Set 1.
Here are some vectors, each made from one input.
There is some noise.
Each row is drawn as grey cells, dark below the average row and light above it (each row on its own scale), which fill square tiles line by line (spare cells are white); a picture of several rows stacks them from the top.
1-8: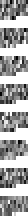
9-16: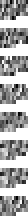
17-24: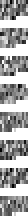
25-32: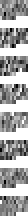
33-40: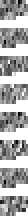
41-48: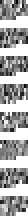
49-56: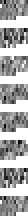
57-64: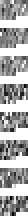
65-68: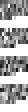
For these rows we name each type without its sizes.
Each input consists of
a label.
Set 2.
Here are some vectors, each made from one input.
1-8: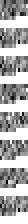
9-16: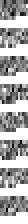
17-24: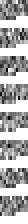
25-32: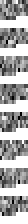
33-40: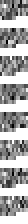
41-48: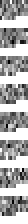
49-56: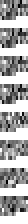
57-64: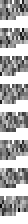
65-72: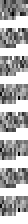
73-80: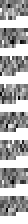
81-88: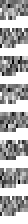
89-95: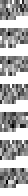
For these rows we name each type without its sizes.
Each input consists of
a label.
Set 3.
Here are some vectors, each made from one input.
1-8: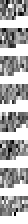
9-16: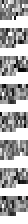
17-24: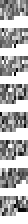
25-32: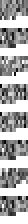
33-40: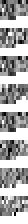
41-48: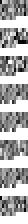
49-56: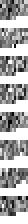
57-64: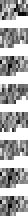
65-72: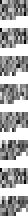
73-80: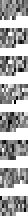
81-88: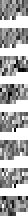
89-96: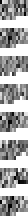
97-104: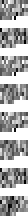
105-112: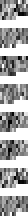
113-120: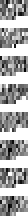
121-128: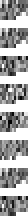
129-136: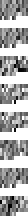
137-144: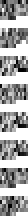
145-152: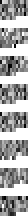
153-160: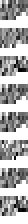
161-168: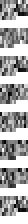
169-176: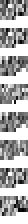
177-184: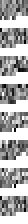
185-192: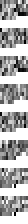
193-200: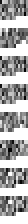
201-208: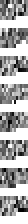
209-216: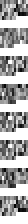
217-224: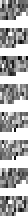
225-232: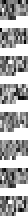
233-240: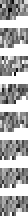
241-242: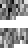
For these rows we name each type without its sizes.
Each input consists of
a label.
